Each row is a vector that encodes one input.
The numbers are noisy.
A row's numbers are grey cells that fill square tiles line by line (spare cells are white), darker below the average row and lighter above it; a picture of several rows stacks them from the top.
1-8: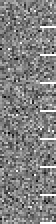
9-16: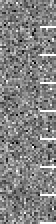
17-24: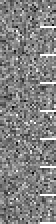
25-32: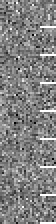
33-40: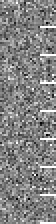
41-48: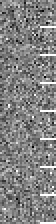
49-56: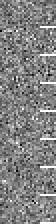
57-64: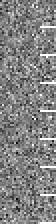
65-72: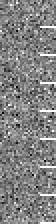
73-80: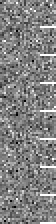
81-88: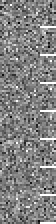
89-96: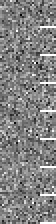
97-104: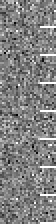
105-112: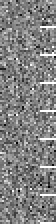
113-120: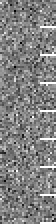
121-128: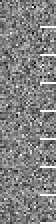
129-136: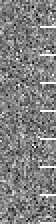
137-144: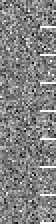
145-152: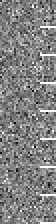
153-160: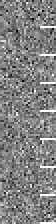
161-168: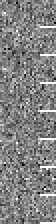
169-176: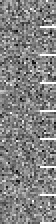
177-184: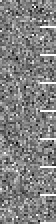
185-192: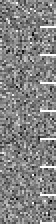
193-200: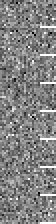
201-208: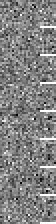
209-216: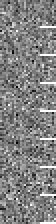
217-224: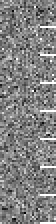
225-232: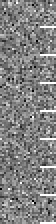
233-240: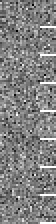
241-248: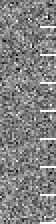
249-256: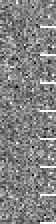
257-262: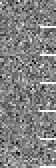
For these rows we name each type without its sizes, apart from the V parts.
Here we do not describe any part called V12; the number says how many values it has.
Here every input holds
a point on a circle, four true/false values and a value of V12.
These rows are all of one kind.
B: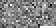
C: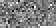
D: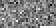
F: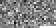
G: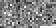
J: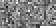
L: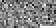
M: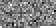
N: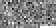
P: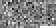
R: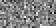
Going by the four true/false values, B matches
G, L, N and P.
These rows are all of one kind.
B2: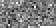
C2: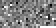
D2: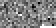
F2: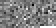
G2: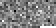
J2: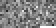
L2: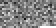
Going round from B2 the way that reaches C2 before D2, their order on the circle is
B2, F2, C2, G2, J2, D2, L2.
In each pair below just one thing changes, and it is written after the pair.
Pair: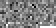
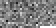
the place on the circle
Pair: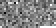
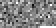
the value of V12
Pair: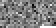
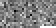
the value of V12
